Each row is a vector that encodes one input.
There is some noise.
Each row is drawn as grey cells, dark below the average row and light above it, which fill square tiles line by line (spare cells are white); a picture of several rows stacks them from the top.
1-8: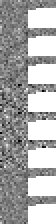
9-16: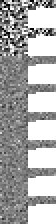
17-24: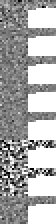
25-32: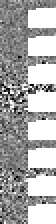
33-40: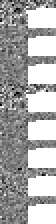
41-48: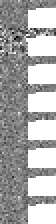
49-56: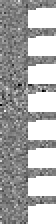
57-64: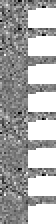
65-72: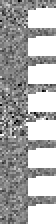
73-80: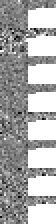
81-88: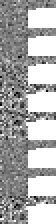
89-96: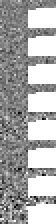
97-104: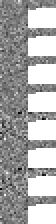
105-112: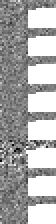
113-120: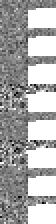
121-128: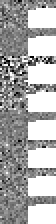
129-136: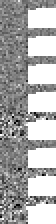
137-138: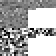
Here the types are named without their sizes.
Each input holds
a list of items, each a point on a line and a true/false value.
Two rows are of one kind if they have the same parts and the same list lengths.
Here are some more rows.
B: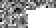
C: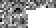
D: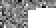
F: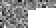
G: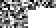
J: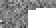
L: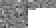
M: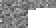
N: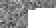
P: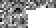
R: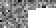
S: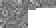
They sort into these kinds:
B, C, P
D, F, R
G
J, L, M, N, S

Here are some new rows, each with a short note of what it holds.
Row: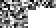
the empty list
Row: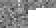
a list of three items
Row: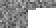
a list of three items
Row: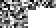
the empty list
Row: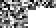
the empty list
